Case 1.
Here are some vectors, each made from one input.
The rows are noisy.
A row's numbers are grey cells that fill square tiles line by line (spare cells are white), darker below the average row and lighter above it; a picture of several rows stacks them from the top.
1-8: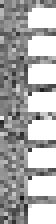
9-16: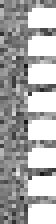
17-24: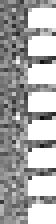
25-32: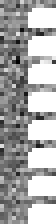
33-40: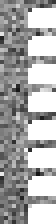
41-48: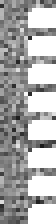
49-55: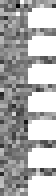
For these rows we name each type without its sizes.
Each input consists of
three true/false values.
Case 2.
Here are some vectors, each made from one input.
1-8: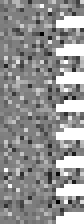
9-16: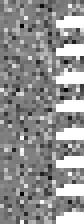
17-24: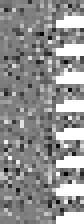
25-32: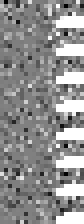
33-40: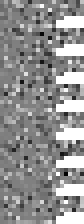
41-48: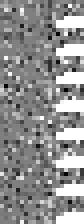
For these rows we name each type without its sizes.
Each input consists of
four true/false values.
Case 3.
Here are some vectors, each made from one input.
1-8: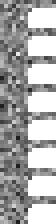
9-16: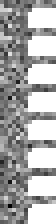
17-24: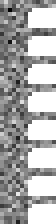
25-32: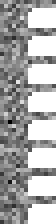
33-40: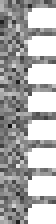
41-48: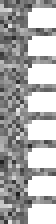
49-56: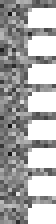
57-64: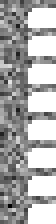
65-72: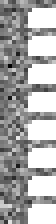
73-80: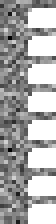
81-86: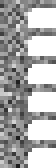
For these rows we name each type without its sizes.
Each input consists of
a point on a circle.
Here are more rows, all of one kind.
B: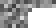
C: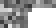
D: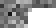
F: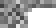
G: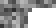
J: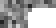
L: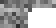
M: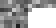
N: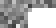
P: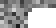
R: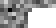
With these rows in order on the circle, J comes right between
C and N.
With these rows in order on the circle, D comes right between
F and G.
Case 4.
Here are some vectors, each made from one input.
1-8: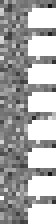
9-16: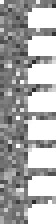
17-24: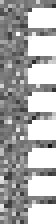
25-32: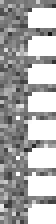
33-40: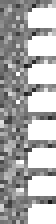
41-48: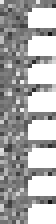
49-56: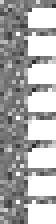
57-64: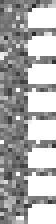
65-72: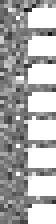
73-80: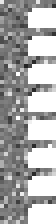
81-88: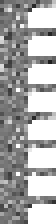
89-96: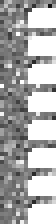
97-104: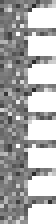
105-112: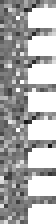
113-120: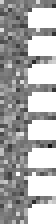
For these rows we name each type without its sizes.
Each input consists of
a node of a tree.
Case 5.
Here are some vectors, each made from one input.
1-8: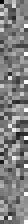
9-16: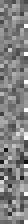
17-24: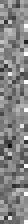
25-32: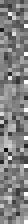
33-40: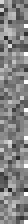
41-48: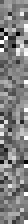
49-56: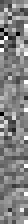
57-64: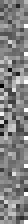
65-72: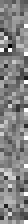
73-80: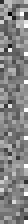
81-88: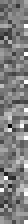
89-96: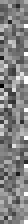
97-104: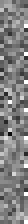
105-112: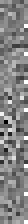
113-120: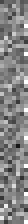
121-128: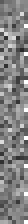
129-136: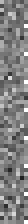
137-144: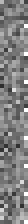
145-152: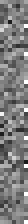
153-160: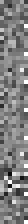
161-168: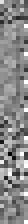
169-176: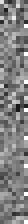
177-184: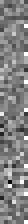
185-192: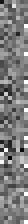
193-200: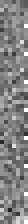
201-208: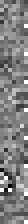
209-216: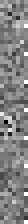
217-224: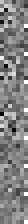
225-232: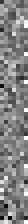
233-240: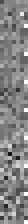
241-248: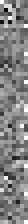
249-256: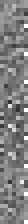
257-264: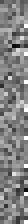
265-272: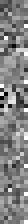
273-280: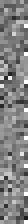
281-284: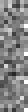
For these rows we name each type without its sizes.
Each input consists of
a label.
